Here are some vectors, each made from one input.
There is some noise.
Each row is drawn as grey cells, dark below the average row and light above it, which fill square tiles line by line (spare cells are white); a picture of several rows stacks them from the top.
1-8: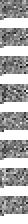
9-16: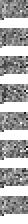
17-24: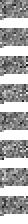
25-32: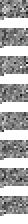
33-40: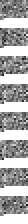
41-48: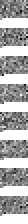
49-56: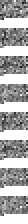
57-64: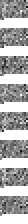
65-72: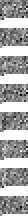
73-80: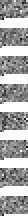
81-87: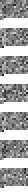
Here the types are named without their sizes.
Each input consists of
a true/false value, together with a list of points on a line.
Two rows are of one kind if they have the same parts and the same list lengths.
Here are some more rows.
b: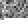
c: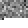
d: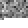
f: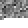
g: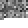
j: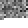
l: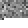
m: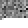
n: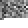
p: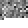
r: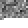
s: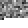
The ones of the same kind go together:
b, d, m
c, f, j, l, r
g, p
n, s

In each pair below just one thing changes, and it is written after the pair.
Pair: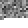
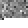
the true/false value
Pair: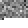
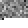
the place on the line in item 1 of the list
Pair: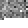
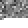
the true/false value
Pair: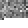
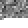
the true/false value
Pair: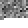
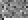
the true/false value
